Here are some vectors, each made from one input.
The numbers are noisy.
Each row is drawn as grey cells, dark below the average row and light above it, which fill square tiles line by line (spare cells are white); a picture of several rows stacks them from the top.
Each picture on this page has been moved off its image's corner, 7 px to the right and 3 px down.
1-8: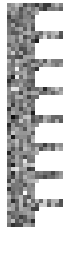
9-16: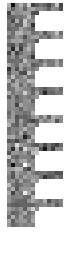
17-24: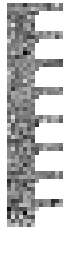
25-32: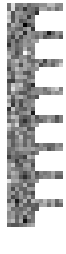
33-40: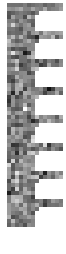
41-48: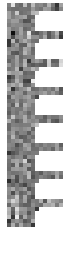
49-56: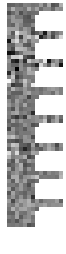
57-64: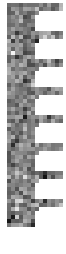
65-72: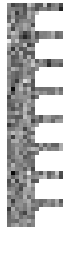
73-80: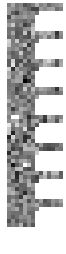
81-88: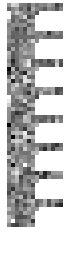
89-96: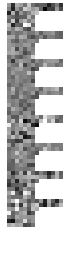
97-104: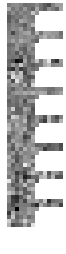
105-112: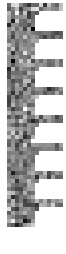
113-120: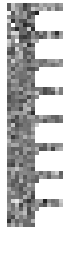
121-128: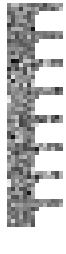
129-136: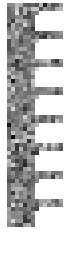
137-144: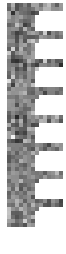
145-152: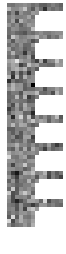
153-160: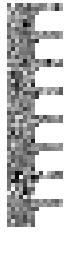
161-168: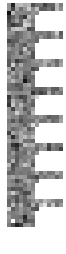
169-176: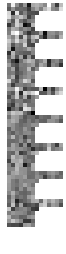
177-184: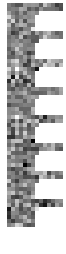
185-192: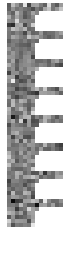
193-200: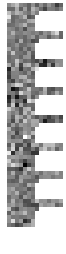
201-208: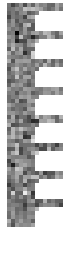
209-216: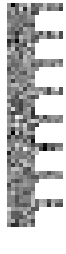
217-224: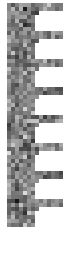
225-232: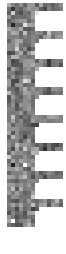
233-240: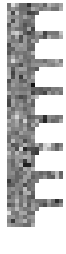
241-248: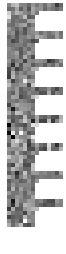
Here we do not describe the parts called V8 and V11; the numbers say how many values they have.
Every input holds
either a point on a 7-point line and a value of V11, or a true/false value and a value of V8.
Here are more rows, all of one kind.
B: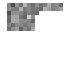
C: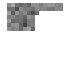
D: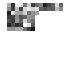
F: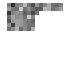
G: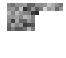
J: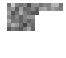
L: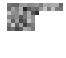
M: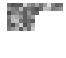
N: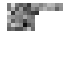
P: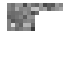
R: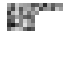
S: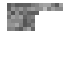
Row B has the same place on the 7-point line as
D, L, M and R.
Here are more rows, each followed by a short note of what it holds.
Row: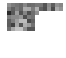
a point on a 7-point line and a value of V11
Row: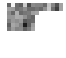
a true/false value and a value of V8
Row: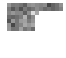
a true/false value and a value of V8
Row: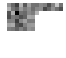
a true/false value and a value of V8
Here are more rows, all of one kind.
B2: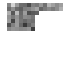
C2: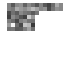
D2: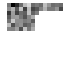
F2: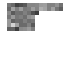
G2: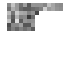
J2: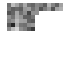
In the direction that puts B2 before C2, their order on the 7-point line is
D2, G2, J2, B2, F2, C2.
